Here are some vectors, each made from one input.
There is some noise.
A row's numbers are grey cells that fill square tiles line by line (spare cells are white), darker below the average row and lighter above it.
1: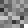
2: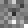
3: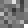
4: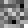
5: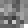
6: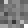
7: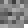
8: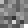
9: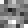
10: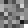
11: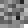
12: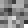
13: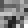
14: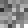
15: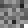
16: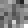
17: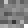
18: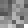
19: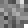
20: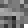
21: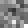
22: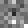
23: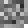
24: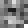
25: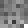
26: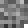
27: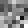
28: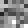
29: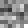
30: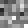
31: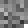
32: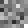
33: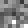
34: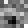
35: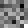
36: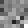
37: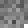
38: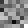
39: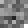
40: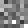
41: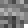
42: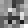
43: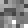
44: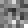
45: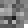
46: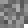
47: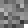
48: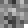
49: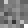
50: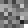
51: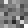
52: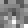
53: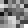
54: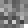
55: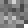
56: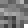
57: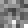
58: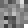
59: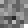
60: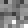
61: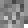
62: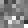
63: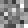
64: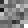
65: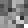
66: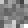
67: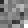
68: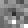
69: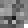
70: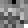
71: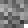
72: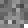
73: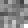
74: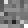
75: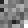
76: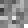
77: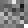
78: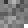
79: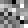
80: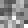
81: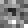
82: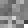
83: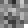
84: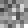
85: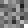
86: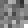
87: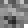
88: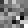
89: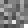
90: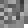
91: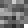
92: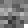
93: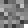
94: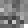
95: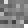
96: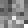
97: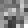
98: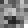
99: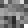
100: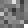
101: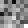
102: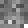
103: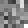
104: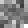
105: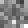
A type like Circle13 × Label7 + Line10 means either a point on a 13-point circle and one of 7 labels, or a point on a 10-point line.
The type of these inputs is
(Bool × Bool × Bool + Unit) × Line8.
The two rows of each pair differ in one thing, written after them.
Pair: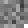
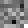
one of the three true/false values
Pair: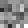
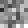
one of the three true/false values
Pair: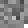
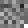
the place on the 8-point line
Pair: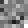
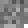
the place on the 8-point line
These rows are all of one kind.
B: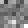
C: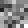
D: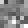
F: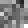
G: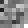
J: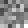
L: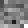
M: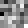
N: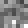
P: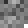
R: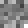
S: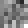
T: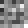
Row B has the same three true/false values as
J, L and P.
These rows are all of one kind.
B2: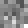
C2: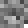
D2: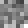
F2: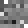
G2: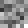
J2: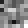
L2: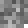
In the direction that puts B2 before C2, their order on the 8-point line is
D2, B2, C2, L2, F2, J2, G2.
